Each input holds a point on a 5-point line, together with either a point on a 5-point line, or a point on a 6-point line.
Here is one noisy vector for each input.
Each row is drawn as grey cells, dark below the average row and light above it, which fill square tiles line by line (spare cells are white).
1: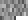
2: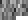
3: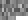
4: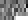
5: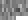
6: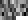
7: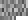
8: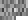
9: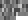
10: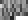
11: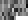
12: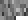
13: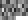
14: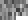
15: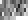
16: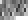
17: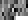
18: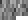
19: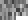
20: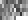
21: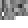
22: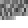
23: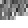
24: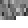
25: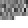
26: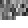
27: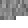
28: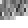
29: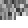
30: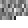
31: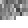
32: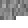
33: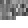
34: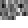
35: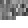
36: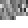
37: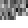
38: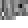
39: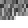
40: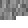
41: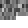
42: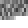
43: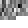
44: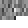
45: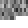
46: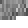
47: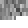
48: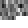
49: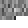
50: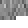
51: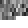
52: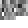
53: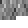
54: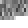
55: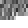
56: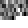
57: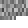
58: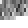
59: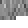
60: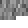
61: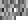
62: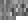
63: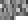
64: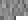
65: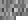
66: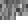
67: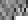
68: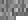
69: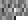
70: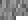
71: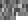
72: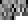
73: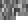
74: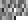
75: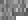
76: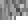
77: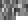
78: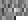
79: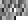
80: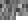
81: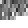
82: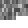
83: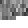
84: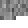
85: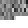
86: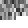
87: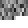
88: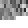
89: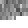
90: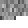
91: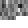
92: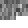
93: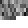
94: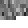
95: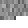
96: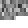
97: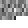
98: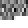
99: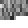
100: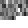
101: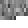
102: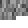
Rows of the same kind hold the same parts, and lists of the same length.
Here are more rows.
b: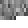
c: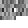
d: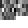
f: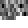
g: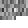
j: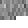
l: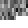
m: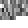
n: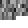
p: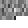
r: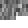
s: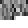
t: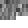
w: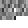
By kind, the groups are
b, c, d, g, j, n, p, r, t, w
f, l, m, s

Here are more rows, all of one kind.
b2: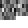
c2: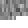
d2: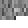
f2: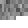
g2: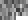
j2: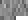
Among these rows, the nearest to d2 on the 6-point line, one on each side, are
b2 and f2.
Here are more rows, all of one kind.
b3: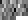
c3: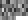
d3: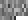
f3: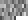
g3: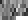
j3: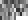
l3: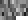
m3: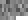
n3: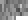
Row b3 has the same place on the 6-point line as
d3, f3 and g3.
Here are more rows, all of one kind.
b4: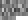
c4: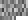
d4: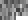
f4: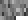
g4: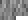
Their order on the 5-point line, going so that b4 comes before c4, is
d4, b4, g4, c4, f4.
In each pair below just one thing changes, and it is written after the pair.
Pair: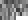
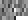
the place on the 5-point line
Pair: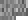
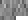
the place on the 5-point line
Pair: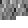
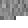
the place on the 6-point line
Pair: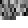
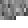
the place on the 6-point line
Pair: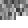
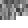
the place on the 6-point line
